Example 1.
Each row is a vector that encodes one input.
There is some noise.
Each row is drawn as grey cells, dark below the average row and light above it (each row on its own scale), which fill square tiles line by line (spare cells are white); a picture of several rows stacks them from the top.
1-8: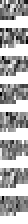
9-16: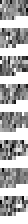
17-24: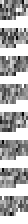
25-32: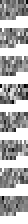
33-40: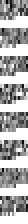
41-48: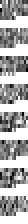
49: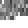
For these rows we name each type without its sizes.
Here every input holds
a list of points on a line.
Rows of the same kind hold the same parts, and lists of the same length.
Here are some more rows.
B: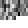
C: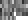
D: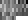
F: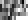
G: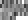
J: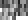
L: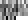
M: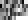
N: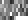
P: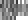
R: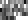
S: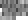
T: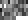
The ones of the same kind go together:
B, G, J, L, P, S
C, D, N, R, T
F, M

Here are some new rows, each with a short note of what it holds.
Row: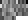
a list of one item
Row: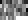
a list of one item
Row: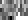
a list of one item
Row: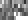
a list of one item
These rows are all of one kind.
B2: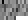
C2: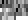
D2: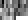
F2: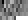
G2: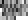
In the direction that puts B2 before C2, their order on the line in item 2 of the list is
B2, C2, D2, G2, F2.
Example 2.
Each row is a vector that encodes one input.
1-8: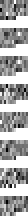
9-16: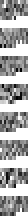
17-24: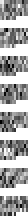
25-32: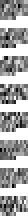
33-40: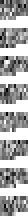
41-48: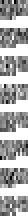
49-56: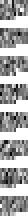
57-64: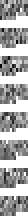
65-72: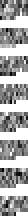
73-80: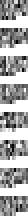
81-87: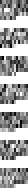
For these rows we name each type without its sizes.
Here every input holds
a point on a circle and four true/false values.
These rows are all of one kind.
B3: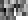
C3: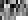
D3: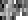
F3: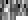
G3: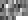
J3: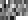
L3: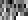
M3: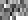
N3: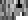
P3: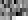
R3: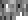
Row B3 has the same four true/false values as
C3, D3 and G3.
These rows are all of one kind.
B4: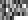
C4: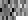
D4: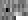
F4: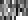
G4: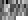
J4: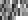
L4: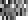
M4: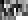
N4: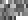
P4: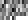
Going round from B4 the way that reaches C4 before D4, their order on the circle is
B4, N4, F4, J4, G4, P4, C4, D4, L4, M4.
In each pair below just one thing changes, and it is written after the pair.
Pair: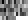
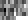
one of the four true/false values
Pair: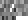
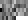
the place on the circle
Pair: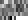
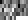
one of the four true/false values
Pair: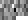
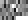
one of the four true/false values
